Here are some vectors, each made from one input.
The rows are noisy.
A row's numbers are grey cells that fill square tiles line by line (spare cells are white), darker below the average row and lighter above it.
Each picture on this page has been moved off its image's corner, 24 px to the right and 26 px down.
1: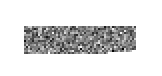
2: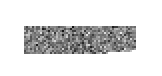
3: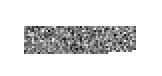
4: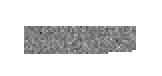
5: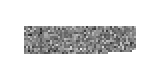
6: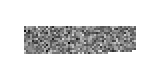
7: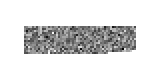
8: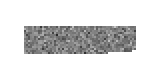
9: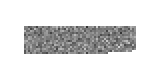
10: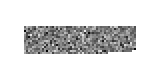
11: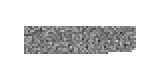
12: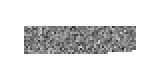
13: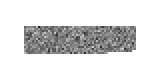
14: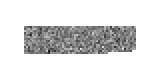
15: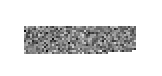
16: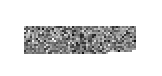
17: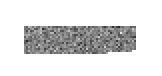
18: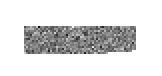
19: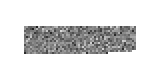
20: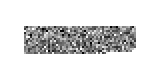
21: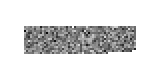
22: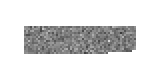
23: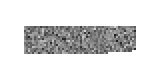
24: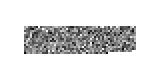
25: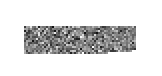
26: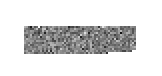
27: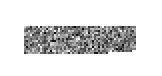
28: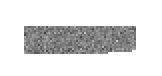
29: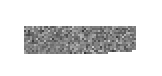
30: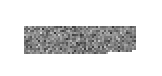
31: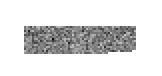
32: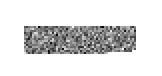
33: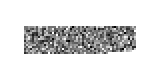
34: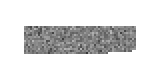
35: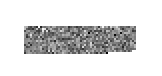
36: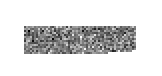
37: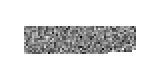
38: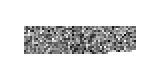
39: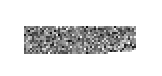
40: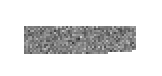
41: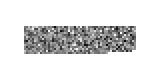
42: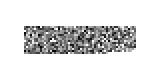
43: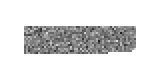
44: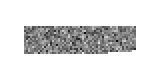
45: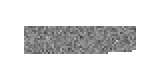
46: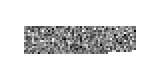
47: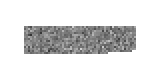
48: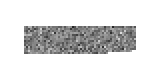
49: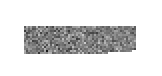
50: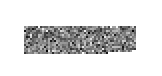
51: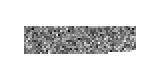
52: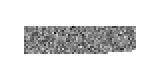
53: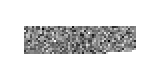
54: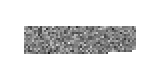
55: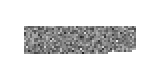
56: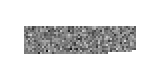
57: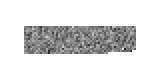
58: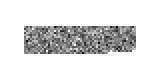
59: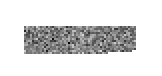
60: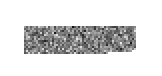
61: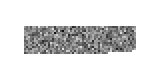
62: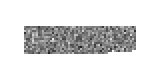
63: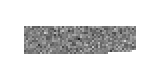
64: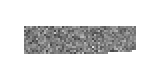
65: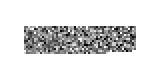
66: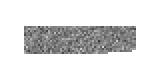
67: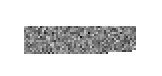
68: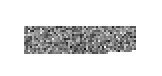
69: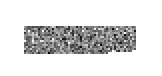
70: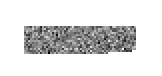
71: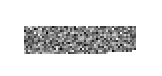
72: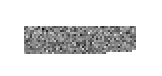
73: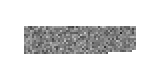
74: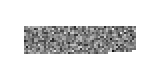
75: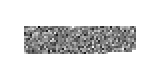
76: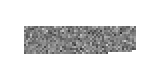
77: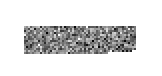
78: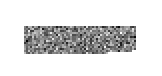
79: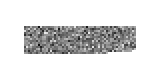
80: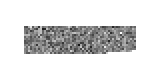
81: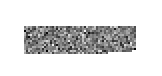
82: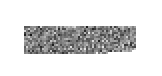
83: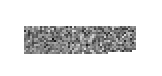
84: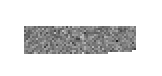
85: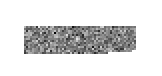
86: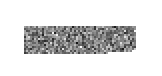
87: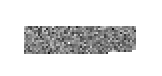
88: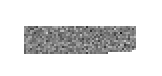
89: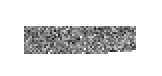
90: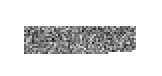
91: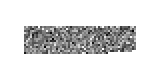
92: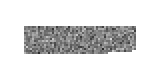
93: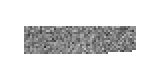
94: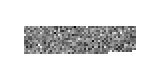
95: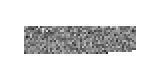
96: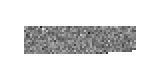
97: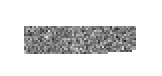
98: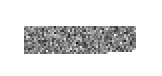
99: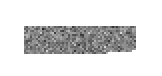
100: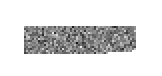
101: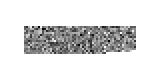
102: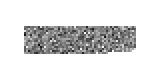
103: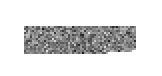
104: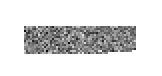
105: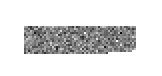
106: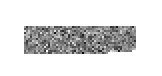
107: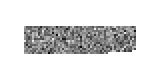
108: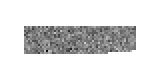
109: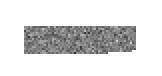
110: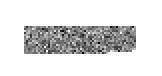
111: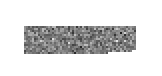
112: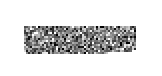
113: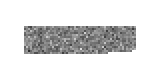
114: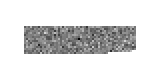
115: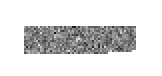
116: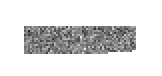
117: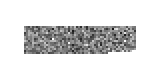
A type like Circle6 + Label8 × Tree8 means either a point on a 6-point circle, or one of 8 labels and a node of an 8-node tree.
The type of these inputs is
(Bool × Circle8 + Unit) × Line6 + Tree8.
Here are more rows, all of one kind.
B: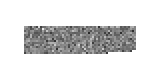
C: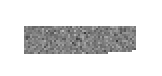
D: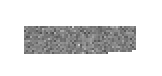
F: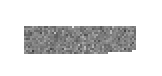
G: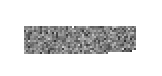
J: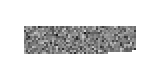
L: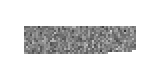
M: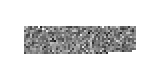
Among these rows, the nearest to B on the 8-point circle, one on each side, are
G and J.
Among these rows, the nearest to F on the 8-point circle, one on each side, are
L and M.
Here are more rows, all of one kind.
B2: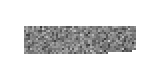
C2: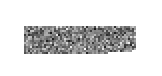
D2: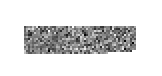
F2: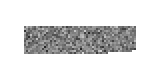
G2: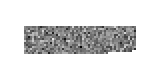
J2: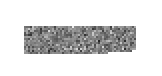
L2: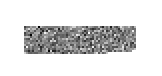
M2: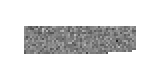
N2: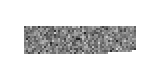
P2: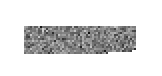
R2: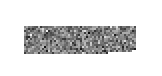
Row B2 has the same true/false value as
F2 and L2.
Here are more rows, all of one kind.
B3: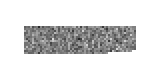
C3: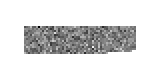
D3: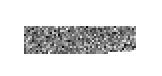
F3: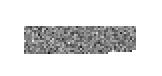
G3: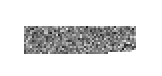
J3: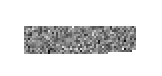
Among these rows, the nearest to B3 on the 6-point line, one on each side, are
F3 and G3.
